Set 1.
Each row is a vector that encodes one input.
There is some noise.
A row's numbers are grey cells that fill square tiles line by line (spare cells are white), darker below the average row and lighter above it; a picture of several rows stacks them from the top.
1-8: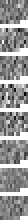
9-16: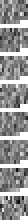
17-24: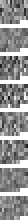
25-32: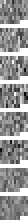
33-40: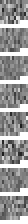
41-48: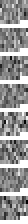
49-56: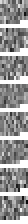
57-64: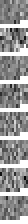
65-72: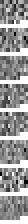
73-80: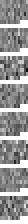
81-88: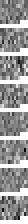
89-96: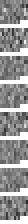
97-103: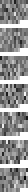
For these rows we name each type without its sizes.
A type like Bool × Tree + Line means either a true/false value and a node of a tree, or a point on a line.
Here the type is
Bool × Bool × Bool + (Circle + Unit) × Tree.
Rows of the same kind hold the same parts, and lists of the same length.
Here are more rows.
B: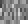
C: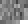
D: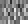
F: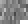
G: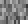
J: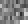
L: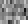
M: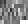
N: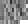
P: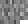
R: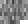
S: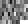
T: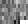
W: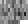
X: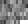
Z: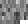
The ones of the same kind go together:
B, D, L, M, N, S
C, F, G, J, R
P, T, W, X, Z

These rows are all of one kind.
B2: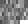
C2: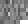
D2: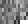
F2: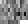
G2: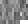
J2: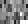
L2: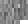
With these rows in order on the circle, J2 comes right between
G2 and L2.
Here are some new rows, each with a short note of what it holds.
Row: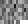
three true/false values
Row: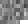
a node of a tree
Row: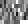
three true/false values
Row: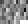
three true/false values
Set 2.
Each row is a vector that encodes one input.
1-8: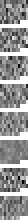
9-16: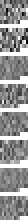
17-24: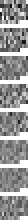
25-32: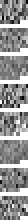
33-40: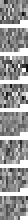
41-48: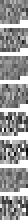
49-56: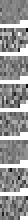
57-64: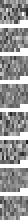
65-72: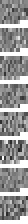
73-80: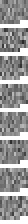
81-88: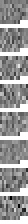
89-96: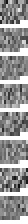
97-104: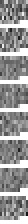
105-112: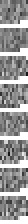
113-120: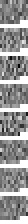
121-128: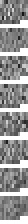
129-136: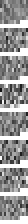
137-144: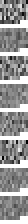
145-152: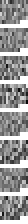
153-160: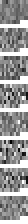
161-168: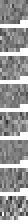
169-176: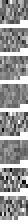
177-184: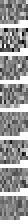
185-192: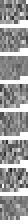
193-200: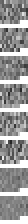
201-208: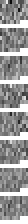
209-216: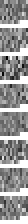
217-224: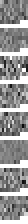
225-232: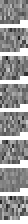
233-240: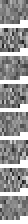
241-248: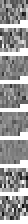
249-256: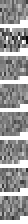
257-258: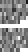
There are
2 kinds of row.
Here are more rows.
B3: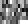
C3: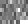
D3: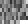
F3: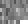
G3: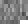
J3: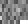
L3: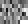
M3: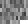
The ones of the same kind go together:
B3, G3, L3
C3, D3, F3, J3, M3

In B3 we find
a point on each of two 17-point circles.
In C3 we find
three true/false values.
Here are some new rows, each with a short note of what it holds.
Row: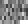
a point on each of two 17-point circles
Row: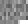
a point on each of two 17-point circles
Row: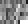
three true/false values
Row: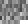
a point on each of two 17-point circles
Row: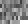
three true/false values
